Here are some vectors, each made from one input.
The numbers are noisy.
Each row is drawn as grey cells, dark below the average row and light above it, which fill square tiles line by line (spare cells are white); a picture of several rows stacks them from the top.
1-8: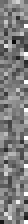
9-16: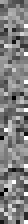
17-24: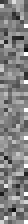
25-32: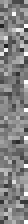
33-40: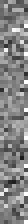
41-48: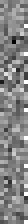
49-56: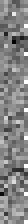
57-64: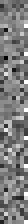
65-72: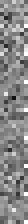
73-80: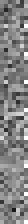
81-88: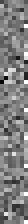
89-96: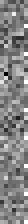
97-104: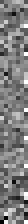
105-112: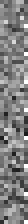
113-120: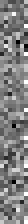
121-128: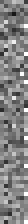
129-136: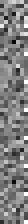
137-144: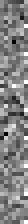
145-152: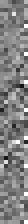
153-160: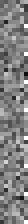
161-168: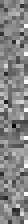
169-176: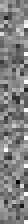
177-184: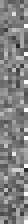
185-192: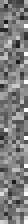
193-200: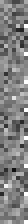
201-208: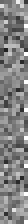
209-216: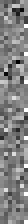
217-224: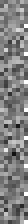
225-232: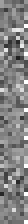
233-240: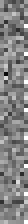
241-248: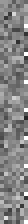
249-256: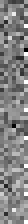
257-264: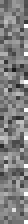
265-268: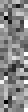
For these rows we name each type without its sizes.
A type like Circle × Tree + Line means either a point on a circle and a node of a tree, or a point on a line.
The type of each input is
(Circle + Label) × Label × Label.
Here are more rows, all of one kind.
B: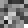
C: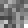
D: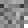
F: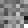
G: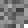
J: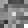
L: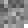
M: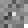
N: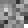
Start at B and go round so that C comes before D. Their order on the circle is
B, G, C, M, N, F, D, L, J.
